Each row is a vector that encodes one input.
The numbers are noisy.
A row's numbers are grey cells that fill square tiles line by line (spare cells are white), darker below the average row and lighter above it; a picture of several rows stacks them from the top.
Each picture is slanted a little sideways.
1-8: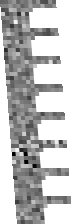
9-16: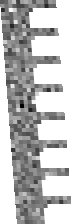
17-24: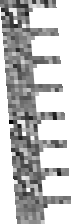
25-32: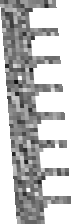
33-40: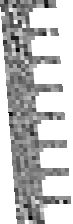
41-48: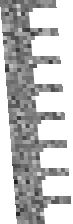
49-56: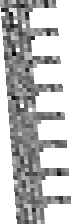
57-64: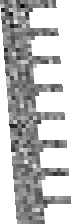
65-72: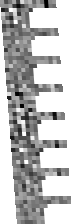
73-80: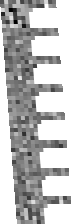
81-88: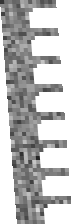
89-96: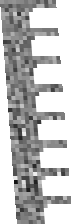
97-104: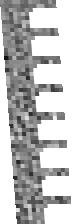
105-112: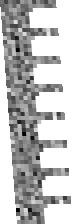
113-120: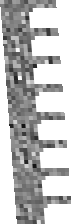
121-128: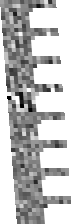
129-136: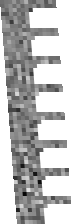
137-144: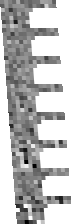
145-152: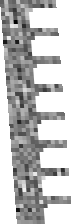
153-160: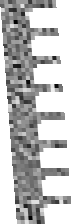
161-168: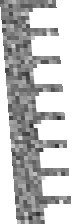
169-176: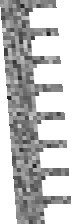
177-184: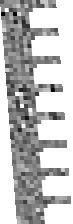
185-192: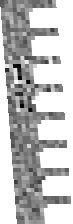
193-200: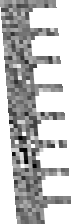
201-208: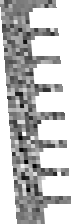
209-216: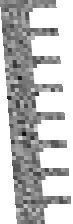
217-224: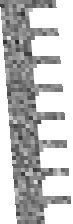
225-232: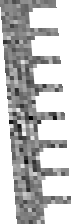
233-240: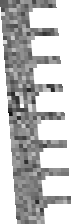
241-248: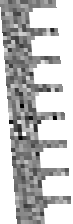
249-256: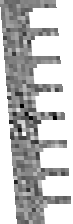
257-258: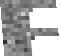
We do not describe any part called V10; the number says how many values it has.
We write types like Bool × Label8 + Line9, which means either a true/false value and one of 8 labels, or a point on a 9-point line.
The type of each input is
(Bool × V10 + Label5) × Label9 × Tree9 × Tree9 × Tree9.
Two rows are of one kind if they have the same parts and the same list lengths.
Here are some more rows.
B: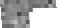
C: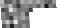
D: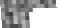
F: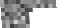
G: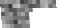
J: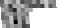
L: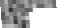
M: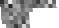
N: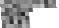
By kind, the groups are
B, C, J
D, F, G, L, M, N

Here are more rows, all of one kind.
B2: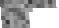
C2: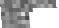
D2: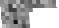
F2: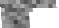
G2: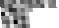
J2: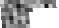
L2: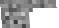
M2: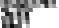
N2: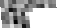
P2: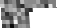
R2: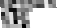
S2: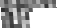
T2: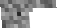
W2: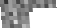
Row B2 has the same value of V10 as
G2, L2, S2 and W2.
